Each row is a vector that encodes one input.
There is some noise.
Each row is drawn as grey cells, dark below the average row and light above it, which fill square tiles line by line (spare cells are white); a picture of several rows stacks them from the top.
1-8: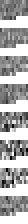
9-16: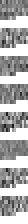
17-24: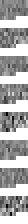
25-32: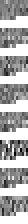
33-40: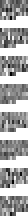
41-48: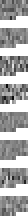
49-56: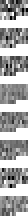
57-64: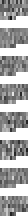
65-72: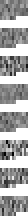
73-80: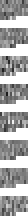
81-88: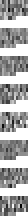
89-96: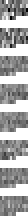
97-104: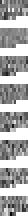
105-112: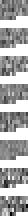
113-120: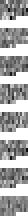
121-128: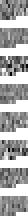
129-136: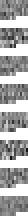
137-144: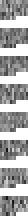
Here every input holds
either a node of a 10-node tree, or a list of up to two points on a 5-point circle.
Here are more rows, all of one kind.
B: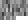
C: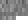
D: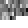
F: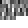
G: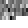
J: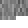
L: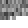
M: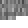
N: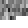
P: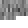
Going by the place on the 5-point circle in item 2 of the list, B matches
F, L, M and P.
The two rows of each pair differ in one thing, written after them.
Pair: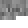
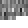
the place on the 5-point circle in item 1 of the list
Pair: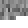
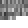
the place on the 5-point circle in item 2 of the list
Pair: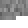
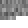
the place on the 5-point circle in item 1 of the list
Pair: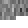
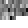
the place on the 5-point circle in item 2 of the list
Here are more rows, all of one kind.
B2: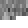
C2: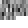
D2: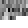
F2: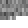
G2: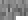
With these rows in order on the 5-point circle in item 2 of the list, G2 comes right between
B2 and D2.
